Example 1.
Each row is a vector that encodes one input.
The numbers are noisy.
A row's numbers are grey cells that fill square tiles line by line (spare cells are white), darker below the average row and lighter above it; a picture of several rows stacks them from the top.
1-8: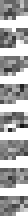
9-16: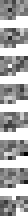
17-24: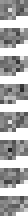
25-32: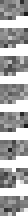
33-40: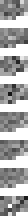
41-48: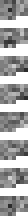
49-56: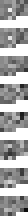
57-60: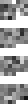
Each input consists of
either a fixed value, or three true/false values.
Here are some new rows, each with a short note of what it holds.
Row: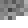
three true/false values
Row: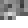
three true/false values
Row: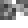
a fixed value
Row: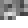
three true/false values
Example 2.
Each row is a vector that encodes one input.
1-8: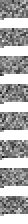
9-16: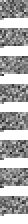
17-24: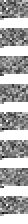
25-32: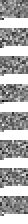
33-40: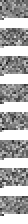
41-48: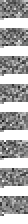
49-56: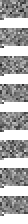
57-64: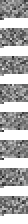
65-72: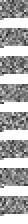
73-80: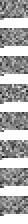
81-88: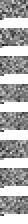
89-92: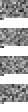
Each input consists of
four true/false values.
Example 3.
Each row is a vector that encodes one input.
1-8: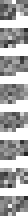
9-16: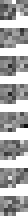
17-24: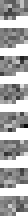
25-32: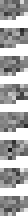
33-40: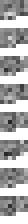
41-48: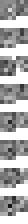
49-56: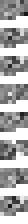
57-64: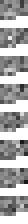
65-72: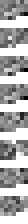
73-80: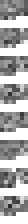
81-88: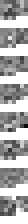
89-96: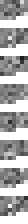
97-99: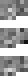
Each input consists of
either a fixed value, or three true/false values.
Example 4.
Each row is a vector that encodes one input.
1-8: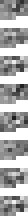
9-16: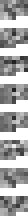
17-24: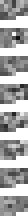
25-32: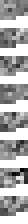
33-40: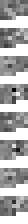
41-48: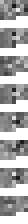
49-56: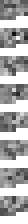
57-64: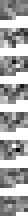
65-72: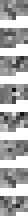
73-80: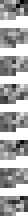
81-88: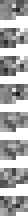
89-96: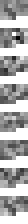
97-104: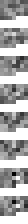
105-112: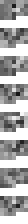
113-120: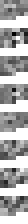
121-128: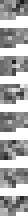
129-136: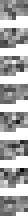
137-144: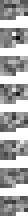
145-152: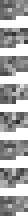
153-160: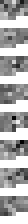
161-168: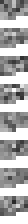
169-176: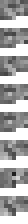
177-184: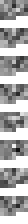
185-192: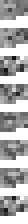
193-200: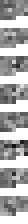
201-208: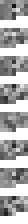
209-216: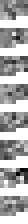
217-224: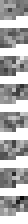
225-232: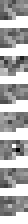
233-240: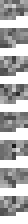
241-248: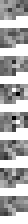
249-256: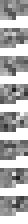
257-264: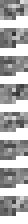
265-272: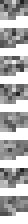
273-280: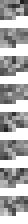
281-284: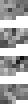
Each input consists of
three true/false values.
